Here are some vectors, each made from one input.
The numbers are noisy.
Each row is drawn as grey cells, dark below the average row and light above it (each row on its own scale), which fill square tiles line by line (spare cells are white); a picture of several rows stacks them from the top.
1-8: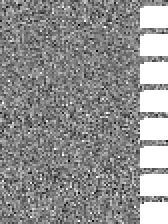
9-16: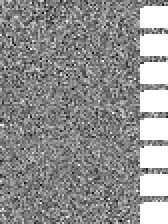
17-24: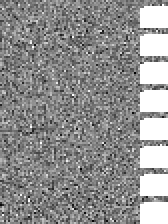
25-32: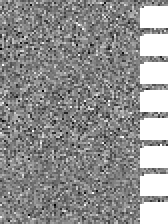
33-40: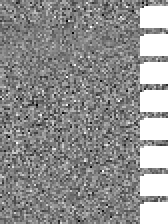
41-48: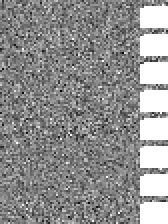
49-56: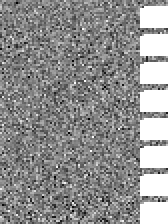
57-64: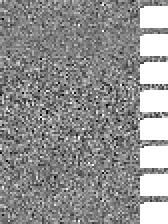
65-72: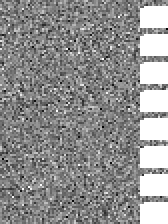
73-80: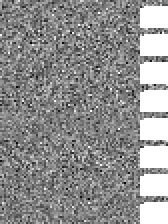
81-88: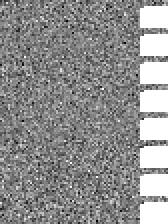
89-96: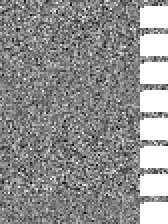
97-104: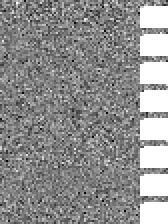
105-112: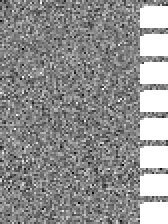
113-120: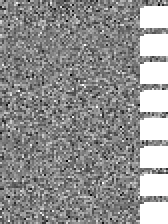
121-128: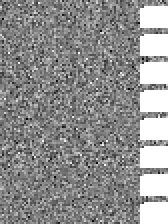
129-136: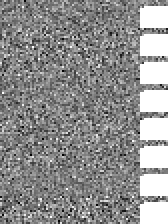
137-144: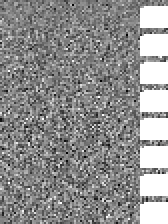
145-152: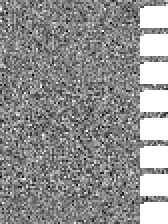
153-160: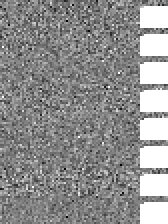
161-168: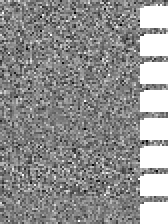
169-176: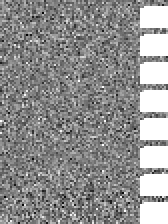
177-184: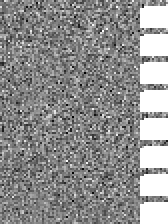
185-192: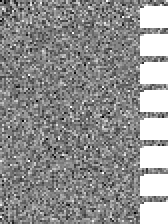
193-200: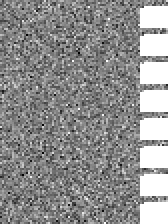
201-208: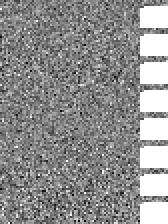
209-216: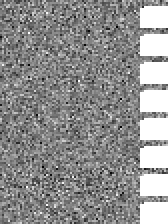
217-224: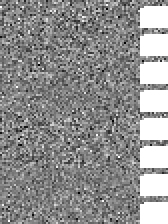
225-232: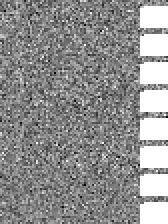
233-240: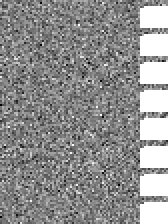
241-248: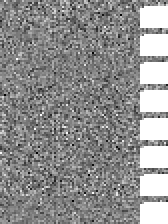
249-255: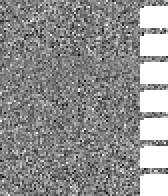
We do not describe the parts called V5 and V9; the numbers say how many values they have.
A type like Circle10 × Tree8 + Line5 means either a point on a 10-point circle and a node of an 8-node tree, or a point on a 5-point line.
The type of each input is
Bool × Line7 × V5 × V9.
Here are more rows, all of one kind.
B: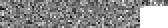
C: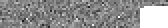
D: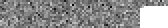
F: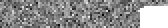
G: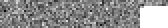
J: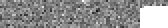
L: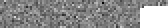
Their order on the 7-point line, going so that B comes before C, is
G, L, B, D, F, J, C.
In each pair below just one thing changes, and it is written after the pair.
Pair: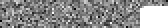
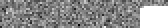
the place on the 7-point line
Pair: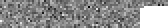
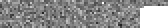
the value of V9
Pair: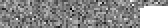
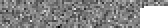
the true/false value
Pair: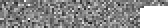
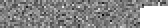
the value of V5
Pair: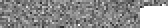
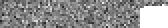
the value of V5
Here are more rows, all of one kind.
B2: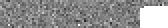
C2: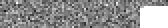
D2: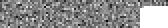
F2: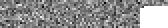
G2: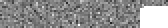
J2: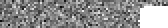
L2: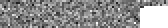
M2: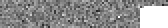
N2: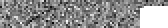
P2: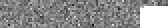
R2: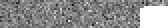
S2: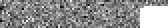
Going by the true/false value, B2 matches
F2, L2 and R2.
